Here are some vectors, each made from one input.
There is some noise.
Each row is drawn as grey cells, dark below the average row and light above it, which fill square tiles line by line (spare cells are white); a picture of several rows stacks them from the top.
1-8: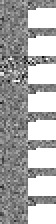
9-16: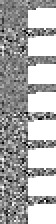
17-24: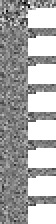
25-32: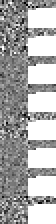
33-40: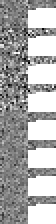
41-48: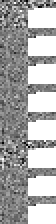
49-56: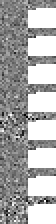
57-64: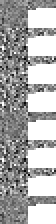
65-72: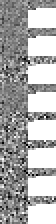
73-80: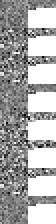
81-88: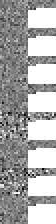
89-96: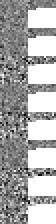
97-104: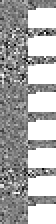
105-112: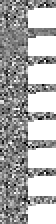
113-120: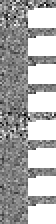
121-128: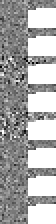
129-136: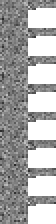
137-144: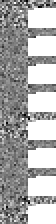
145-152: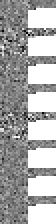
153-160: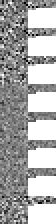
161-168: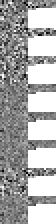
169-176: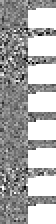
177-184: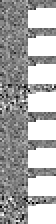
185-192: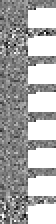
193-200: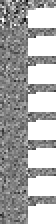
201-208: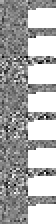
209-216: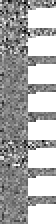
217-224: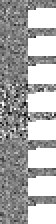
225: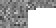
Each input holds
either a point on each of four 6-point lines, or a node of an 8-node tree.
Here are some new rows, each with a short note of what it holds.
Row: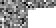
a node of an 8-node tree
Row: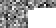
a node of an 8-node tree
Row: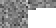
a point on each of four 6-point lines
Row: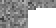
a point on each of four 6-point lines
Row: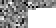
a node of an 8-node tree
